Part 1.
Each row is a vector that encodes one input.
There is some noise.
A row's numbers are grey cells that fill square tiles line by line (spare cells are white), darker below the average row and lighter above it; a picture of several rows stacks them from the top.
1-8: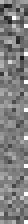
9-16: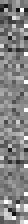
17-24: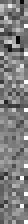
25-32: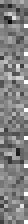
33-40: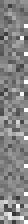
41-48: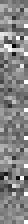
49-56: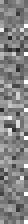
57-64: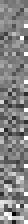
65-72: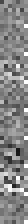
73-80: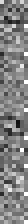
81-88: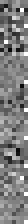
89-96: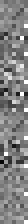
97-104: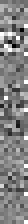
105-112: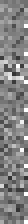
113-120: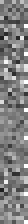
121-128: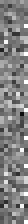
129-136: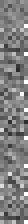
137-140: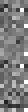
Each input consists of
either a fixed value, or a node of a 7-node tree.
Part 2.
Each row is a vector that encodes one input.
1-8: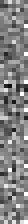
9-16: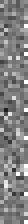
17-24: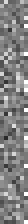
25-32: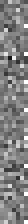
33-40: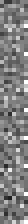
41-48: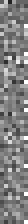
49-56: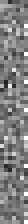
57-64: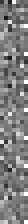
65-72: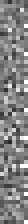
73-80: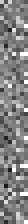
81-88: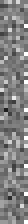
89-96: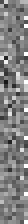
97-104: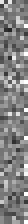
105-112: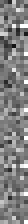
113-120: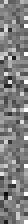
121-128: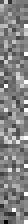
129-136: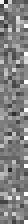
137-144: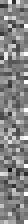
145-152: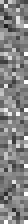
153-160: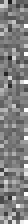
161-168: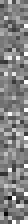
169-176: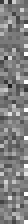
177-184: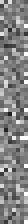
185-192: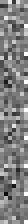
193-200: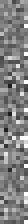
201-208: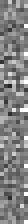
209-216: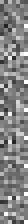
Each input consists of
a point on an 11-point line.
